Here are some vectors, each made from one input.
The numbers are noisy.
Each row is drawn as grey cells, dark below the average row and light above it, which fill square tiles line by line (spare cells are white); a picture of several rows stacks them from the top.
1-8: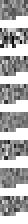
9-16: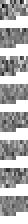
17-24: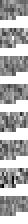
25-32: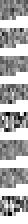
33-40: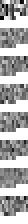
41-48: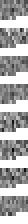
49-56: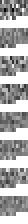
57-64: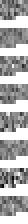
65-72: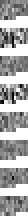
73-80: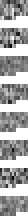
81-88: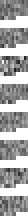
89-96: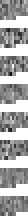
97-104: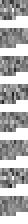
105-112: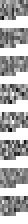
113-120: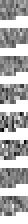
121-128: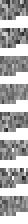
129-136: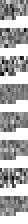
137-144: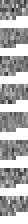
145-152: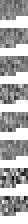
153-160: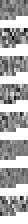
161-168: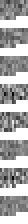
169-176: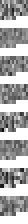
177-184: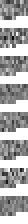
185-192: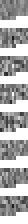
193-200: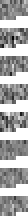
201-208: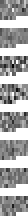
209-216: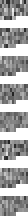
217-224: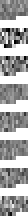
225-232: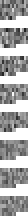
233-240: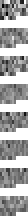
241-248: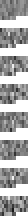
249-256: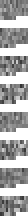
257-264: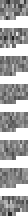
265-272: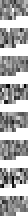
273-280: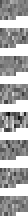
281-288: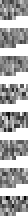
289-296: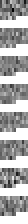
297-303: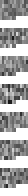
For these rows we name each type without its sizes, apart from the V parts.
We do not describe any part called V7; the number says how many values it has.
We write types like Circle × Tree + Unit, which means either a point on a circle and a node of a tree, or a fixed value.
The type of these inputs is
Line + Tree + V7.
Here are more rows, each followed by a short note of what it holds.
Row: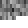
a point on a line
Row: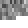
a value of V7
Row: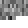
a point on a line
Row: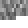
a node of a tree
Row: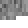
a value of V7
